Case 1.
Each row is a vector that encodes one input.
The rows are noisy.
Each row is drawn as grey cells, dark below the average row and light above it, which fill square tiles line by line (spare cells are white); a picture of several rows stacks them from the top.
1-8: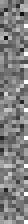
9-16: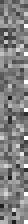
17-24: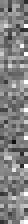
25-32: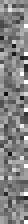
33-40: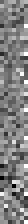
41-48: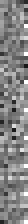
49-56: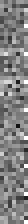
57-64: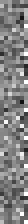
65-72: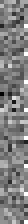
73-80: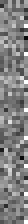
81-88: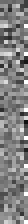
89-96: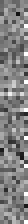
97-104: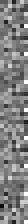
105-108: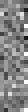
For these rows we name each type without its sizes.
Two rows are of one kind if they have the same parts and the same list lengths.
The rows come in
4 kinds.
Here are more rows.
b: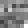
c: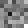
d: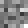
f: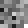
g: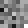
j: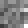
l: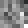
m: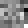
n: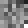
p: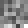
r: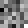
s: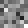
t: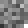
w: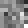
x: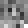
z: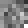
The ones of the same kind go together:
b, d, j, t
c, p, s, x
f, g, r
l, m, n, w, z

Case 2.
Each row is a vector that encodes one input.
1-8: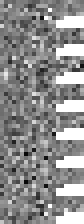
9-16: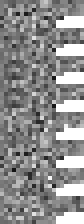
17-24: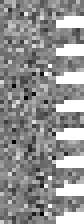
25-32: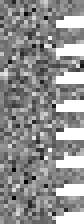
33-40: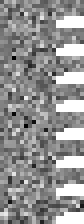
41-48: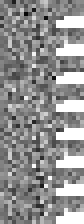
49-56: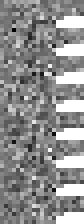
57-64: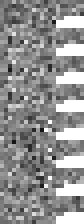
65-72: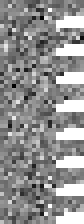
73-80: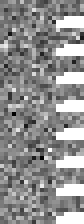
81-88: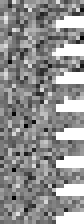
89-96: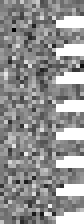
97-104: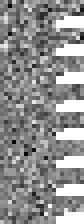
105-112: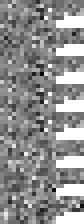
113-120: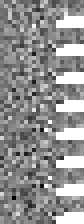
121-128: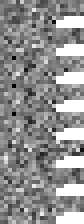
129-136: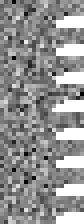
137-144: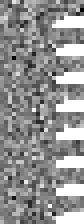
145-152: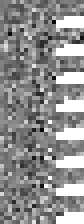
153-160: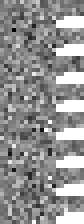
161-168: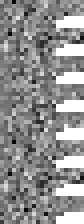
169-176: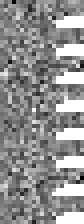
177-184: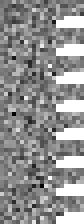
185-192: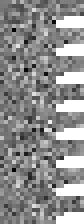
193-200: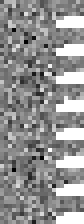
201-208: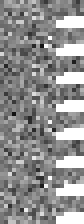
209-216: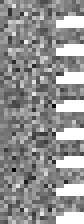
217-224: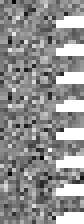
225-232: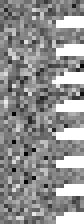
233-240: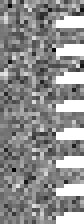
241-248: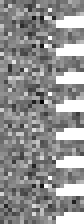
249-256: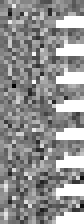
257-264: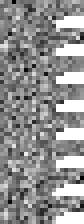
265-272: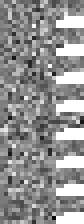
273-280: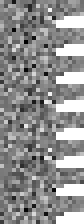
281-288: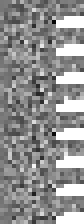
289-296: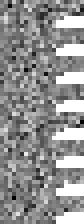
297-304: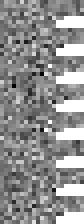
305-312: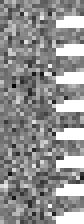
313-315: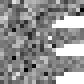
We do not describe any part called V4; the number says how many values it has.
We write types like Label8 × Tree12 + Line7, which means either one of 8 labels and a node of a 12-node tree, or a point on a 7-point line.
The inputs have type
Circle14 + Line3 × Line6 + V4.
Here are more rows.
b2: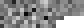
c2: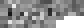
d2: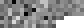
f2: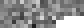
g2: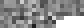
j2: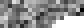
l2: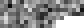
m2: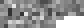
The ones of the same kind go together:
b2, d2
c2, f2, g2, m2
j2, l2

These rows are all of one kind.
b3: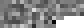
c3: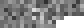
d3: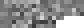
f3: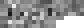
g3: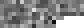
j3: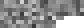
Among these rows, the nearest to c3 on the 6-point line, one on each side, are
f3 and j3.
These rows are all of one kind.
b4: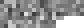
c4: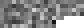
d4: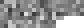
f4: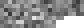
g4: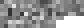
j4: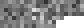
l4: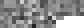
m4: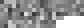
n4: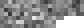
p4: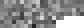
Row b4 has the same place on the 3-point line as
d4, g4 and m4.
